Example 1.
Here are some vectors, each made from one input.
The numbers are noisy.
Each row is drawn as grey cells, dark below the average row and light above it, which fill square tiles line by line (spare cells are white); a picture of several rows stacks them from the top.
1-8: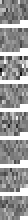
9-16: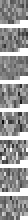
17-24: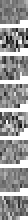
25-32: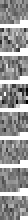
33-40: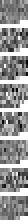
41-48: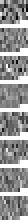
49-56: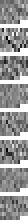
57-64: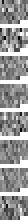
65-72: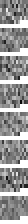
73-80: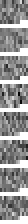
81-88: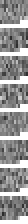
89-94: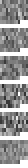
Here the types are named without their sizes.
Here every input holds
a list of points on a line.
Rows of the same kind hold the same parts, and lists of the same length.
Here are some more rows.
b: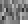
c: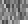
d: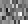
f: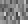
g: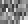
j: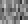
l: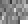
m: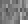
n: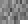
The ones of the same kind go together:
b, d, f, g, l, m
c
j
n

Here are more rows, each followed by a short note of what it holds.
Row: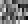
the empty list
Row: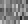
a list of one item
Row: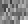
a list of three items
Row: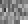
a list of three items
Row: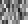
the empty list
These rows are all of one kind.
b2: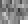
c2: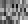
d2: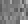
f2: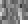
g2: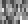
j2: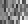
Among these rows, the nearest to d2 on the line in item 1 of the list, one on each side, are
c2 and j2.
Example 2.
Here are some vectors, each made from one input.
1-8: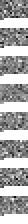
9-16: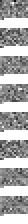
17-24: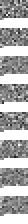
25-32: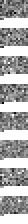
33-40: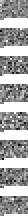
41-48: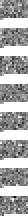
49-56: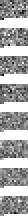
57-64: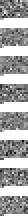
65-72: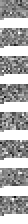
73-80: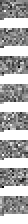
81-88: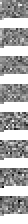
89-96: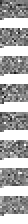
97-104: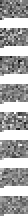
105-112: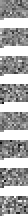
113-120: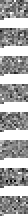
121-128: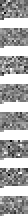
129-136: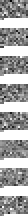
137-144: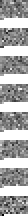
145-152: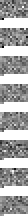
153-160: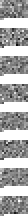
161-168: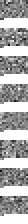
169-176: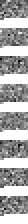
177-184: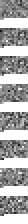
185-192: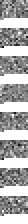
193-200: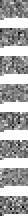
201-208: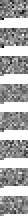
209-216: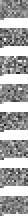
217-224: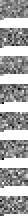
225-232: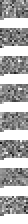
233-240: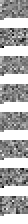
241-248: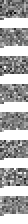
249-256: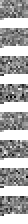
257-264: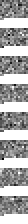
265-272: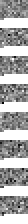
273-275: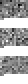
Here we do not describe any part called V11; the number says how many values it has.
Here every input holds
a value of V11, together with either one of 4 labels, or three true/false values.
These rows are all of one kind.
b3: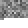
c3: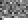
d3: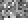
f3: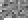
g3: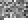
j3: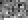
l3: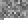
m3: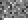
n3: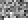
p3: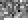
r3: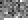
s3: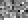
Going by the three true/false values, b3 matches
d3 and l3.
